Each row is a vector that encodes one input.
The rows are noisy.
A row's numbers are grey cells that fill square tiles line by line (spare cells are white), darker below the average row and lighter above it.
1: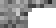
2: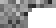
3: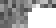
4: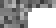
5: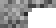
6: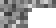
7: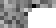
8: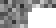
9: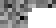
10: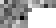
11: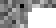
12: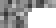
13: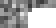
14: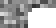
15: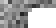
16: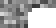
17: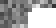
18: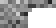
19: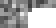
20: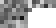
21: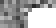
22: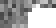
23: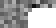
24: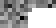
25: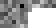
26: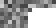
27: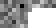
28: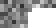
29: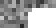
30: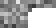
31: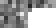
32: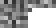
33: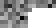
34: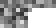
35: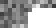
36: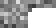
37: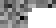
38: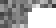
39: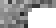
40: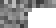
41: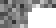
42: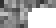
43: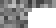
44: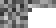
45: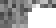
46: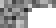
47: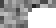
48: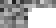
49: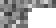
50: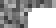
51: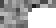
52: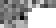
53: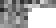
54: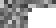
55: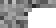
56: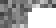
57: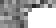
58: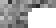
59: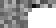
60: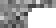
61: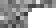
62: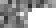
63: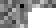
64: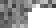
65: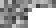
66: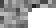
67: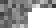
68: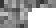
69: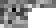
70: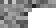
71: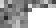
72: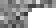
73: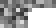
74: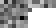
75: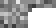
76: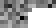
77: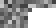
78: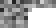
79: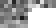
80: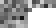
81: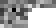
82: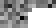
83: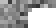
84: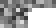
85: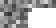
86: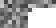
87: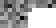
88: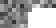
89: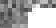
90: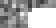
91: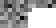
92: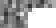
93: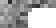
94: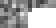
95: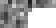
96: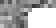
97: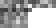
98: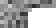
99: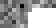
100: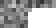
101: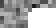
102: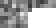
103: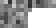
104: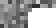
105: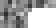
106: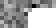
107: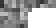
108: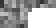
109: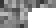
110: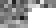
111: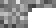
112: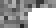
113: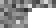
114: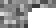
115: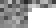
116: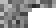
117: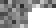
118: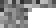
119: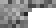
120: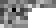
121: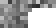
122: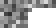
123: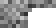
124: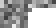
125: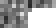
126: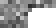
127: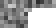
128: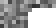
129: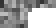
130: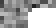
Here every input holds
either two labels (each one of 5), or a point on a 4-point line, or a list of up to three points on a 5-point line.
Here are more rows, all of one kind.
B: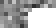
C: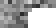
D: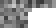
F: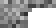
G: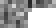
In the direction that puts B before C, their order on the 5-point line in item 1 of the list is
G, D, B, C, F.
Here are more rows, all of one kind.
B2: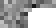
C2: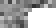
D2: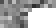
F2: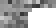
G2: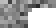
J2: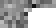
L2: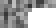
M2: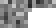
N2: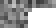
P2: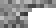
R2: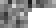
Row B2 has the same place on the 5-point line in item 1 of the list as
C2, D2 and J2.
